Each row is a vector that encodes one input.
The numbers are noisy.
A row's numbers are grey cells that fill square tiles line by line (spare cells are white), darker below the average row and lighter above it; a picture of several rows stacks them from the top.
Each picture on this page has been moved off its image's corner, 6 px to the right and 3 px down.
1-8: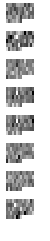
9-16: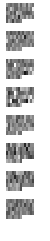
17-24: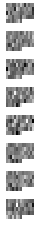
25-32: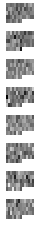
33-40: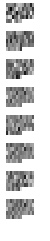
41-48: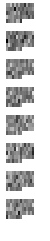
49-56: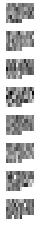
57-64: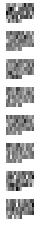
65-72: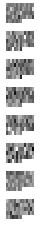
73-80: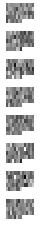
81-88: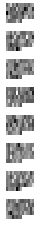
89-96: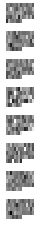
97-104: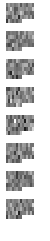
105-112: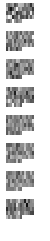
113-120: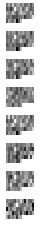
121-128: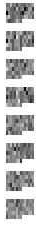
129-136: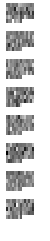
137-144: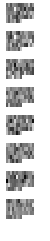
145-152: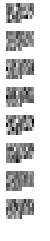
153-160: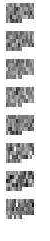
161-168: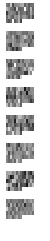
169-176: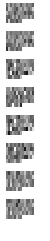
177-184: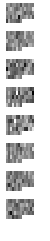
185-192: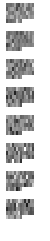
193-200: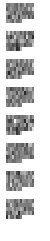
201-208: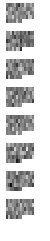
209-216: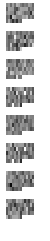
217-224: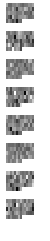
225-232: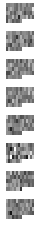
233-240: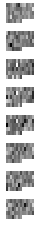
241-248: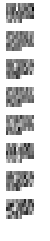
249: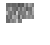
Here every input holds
a true/false value, together with either one of 8 labels, or a point on a 17-point line.
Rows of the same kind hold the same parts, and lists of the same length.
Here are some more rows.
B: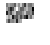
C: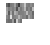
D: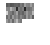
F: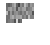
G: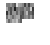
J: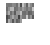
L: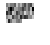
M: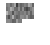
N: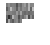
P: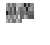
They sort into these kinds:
B, G, L, P
C, D, F, J, M, N

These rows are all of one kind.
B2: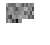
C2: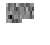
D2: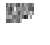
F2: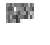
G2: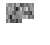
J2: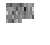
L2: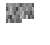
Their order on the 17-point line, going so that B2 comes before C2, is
D2, J2, F2, L2, G2, B2, C2.
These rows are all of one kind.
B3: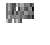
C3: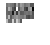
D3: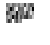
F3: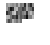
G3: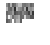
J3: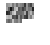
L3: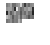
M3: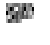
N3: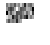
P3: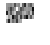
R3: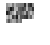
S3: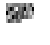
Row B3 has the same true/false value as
C3, G3 and L3.
